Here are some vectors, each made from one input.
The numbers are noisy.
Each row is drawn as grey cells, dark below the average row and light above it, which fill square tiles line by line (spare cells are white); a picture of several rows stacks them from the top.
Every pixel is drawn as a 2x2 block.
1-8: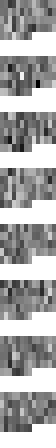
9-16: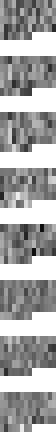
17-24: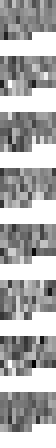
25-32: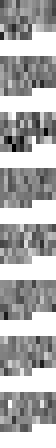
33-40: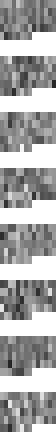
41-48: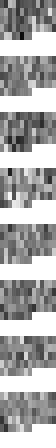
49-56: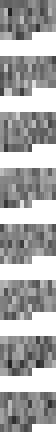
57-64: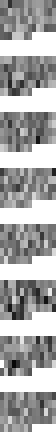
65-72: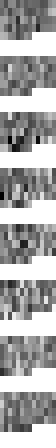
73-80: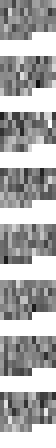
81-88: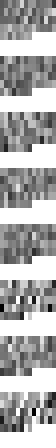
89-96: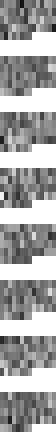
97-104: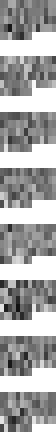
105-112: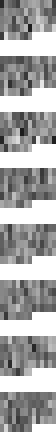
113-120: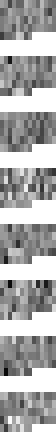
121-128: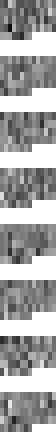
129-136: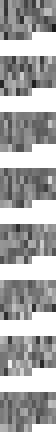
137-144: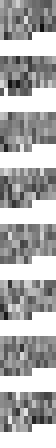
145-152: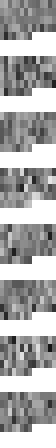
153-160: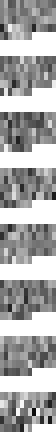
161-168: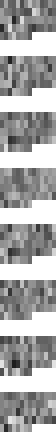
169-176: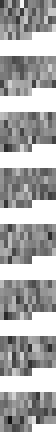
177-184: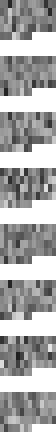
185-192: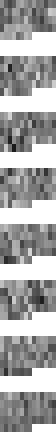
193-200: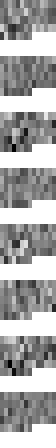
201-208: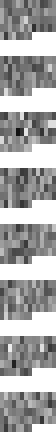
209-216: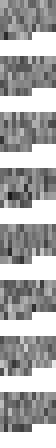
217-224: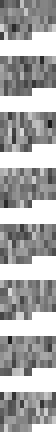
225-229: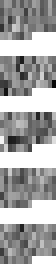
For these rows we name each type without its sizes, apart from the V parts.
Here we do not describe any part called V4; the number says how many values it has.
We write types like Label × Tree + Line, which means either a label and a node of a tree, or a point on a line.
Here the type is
List(Bool × V4 + Line).
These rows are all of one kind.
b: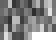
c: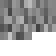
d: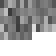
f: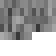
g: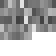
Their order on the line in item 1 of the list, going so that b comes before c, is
g, d, b, f, c.
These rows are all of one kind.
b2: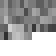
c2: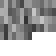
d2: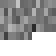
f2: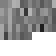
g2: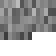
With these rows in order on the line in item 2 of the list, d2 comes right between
b2 and g2.
